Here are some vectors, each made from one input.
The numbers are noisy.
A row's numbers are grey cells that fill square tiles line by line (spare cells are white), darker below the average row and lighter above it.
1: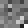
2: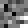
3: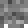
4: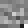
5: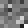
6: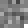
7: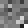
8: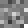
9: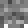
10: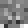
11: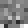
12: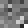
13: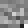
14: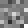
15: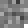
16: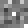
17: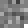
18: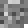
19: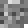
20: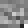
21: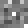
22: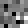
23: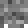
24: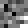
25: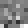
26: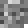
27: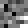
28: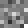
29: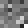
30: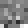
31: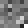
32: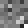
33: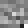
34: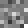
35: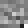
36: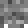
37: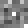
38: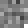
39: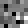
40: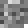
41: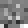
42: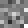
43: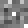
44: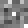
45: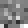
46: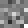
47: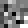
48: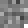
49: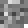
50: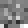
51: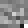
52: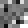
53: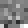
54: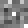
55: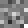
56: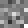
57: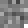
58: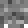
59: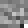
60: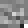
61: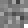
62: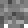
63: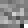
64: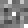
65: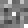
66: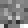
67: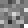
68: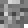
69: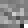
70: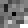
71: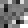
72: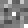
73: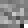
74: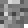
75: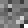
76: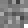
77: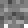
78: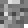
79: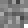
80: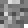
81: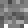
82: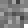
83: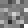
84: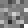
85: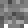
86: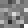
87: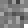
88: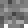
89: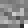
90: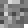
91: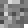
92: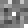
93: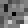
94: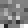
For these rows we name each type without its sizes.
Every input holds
a label and a true/false value.
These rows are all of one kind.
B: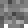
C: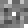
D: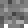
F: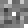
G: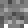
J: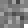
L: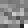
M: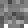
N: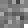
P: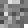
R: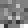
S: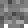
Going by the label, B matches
D, G, M and S.
